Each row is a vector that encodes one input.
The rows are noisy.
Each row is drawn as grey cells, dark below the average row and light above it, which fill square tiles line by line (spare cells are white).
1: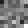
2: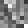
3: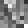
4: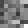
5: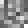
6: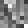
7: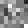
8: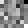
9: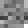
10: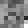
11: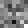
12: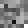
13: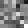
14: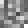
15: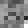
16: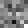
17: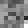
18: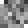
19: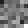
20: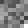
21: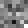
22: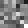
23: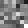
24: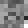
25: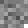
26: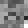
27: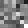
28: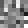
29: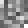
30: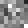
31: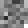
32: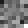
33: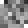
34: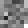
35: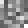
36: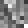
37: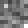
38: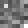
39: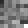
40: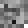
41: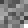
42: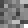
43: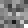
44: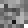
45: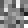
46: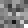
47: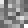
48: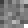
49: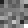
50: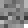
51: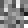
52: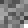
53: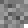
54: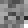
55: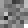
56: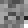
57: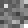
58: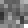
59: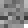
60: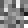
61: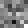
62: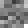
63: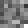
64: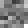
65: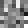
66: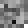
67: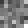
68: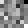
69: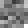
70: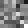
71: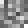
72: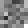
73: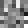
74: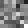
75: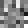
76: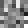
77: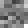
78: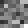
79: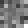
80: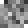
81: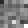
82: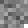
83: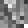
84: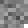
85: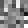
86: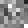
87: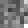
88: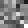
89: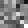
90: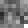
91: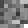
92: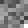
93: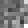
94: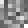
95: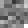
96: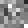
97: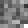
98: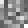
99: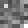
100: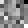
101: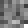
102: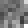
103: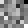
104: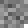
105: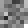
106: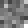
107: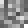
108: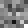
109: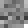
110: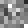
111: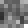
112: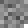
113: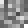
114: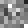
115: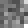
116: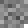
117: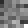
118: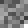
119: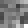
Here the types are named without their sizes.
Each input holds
either three true/false values, or a list of points on a line.
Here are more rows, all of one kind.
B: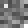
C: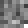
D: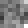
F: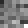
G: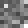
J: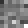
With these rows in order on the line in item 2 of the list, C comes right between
B and D.
